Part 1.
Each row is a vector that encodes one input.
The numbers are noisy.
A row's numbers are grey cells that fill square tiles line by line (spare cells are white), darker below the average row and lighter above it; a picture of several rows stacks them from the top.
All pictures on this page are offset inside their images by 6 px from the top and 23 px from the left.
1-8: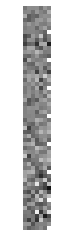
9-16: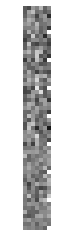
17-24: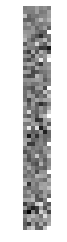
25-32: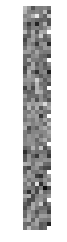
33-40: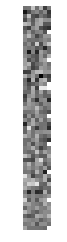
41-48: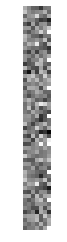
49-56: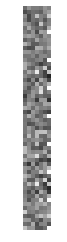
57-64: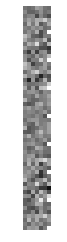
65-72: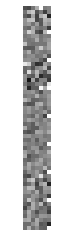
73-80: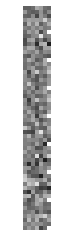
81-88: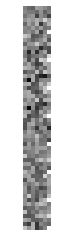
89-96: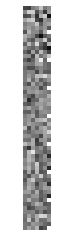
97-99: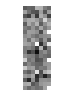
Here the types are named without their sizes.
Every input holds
a point on a line.
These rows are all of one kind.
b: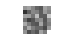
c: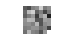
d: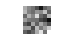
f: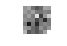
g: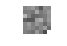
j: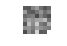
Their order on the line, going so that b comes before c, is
d, f, b, g, j, c.
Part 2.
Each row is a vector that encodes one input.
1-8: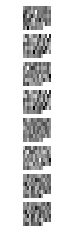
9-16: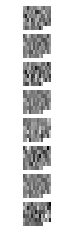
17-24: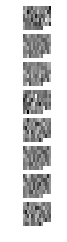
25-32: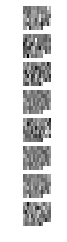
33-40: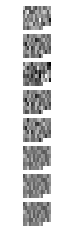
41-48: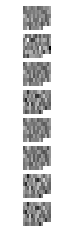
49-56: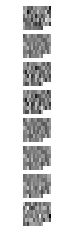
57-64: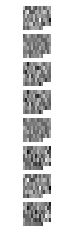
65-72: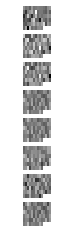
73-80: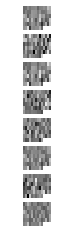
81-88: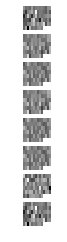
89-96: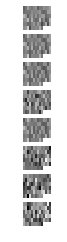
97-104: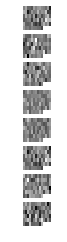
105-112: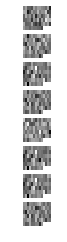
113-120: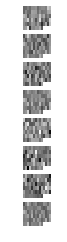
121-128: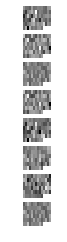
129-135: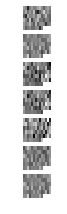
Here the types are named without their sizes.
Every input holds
a label.
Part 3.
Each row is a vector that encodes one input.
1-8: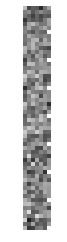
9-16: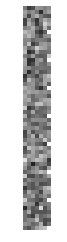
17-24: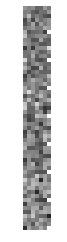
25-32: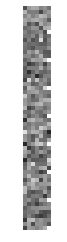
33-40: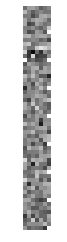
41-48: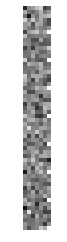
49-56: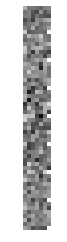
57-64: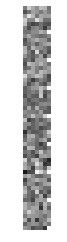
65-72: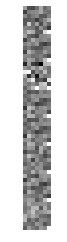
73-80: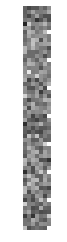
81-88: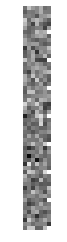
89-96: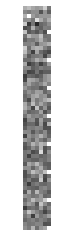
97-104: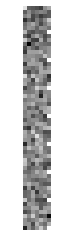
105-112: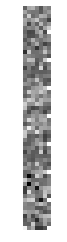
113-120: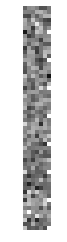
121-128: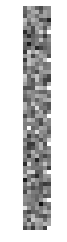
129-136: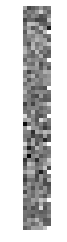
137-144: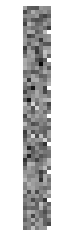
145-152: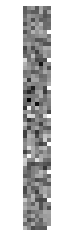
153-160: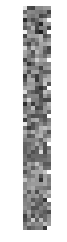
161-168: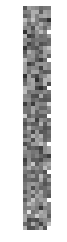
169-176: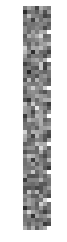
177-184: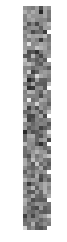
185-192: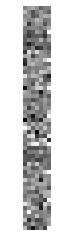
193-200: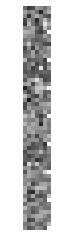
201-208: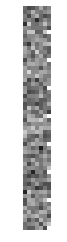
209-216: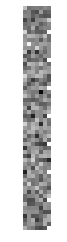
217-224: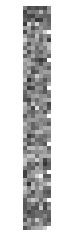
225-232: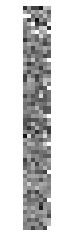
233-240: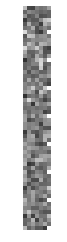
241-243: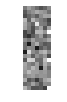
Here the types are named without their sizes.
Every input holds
either a fixed value, or four true/false values.
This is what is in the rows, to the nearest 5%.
A few of them hold a fixed value. The rest hold four true/false values.
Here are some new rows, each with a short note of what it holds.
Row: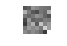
four true/false values
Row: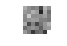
four true/false values
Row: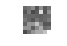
four true/false values
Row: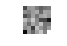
four true/false values
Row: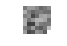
four true/false values
